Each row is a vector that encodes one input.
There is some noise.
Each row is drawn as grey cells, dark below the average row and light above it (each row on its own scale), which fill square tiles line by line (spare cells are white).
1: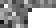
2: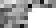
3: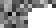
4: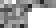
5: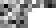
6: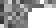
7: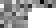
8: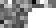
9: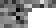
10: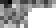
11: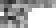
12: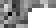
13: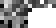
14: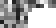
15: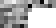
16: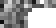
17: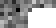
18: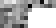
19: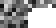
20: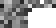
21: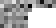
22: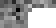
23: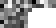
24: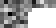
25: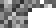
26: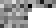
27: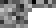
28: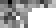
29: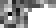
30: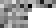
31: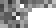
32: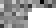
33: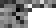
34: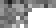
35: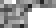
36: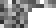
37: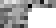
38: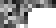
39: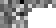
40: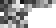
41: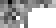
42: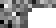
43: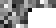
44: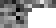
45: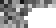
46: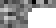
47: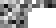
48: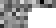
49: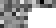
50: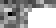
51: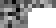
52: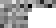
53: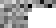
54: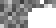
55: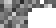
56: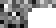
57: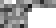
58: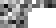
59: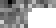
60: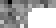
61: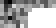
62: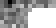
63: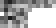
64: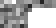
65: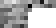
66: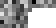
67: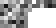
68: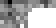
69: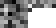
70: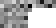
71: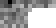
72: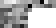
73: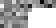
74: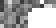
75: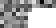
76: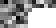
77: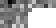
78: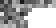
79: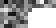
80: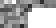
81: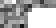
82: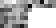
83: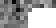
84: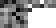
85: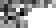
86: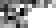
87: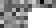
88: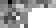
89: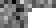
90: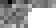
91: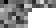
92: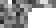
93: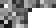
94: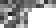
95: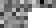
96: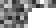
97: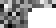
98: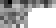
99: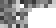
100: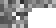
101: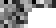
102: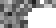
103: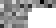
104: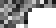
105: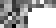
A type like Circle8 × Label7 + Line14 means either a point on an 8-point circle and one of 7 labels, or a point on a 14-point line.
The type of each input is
List3(Line5).
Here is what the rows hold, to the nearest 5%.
All of them are lists of up to three points on a 5-point line: about 5% are empty, 25% hold one, 25% two and 45% three.
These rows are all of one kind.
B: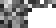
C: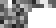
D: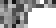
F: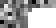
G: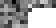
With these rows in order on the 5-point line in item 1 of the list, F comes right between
C and D.
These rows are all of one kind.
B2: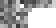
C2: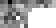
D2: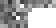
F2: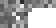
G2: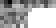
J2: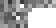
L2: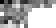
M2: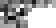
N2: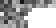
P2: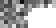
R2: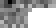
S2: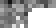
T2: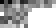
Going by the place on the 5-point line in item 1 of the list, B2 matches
D2, F2 and J2.
